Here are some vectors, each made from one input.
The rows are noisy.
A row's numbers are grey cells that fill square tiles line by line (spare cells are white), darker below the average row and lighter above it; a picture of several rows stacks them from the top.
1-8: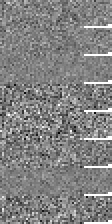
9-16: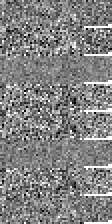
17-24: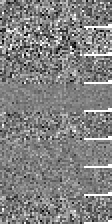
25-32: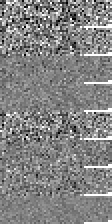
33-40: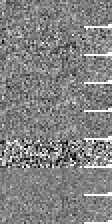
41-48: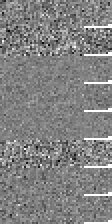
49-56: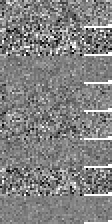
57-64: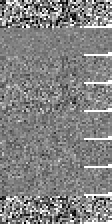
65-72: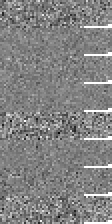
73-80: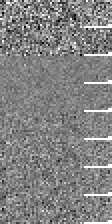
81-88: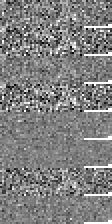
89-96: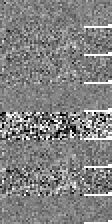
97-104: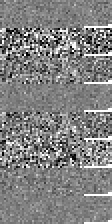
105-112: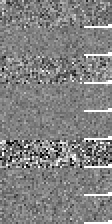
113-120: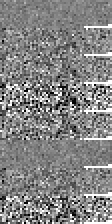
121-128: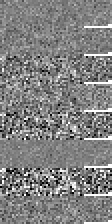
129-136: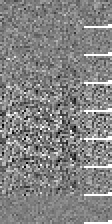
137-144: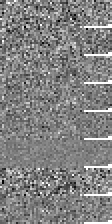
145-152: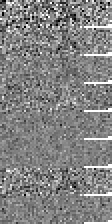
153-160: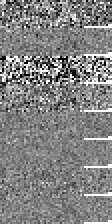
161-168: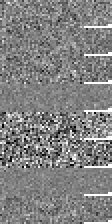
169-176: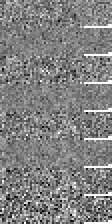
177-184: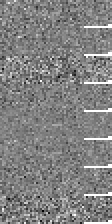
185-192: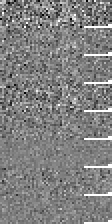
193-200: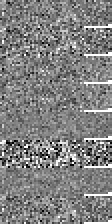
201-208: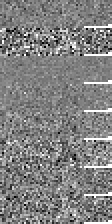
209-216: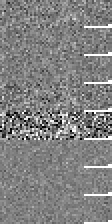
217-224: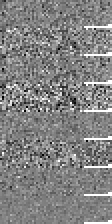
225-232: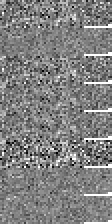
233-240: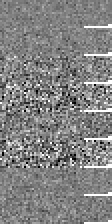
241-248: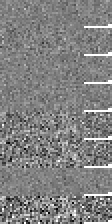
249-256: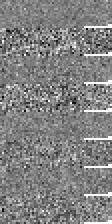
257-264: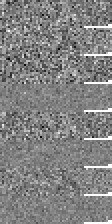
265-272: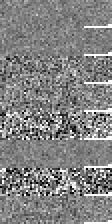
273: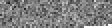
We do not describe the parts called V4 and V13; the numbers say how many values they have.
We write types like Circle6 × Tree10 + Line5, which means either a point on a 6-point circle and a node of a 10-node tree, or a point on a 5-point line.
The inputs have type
Circle8 × ((Line5 + Line9) × V13 + V4).
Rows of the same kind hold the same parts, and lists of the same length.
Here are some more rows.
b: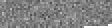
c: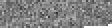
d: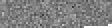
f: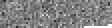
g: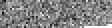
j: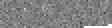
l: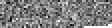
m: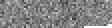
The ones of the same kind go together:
b, c
d, j, m
f, g, l

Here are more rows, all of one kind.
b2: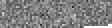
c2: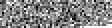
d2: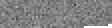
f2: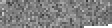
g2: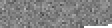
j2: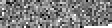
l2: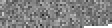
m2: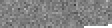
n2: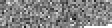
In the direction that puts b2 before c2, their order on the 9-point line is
n2, d2, b2, m2, j2, g2, f2, c2, l2.
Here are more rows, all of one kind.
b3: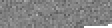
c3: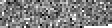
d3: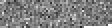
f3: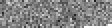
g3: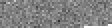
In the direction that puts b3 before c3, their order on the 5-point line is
b3, f3, d3, c3, g3.
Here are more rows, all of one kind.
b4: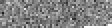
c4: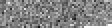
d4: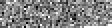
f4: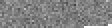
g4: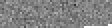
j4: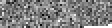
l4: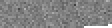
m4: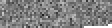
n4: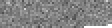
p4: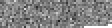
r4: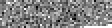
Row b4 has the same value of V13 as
d4, f4, j4 and m4.
